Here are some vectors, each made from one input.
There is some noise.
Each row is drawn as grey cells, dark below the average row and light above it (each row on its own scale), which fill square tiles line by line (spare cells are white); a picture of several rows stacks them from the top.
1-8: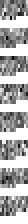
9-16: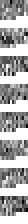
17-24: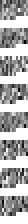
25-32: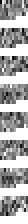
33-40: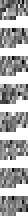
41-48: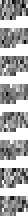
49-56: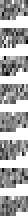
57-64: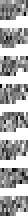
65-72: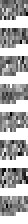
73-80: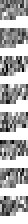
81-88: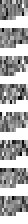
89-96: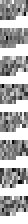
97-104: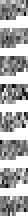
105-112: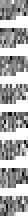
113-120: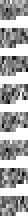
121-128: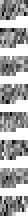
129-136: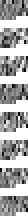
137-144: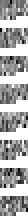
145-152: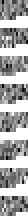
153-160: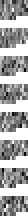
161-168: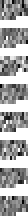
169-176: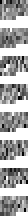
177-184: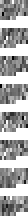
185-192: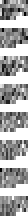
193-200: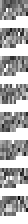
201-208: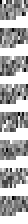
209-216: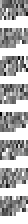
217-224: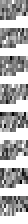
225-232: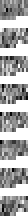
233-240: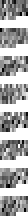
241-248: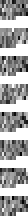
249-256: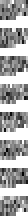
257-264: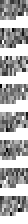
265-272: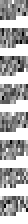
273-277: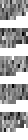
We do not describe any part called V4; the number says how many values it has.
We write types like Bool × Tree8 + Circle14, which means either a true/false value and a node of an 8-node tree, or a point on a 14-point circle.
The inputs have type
(Label6 + Line10) × V4.
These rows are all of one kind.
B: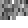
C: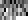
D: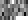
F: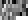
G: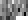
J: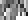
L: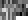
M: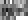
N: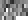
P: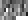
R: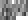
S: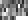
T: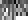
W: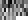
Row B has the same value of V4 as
D, G and R.
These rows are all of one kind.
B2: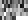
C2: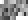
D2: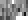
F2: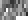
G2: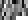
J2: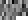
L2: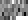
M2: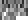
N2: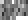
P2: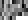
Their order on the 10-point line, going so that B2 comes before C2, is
B2, M2, D2, P2, G2, C2, J2, F2, N2, L2.
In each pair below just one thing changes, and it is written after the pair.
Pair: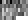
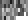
the label
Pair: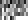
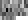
the value of V4
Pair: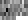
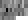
the label
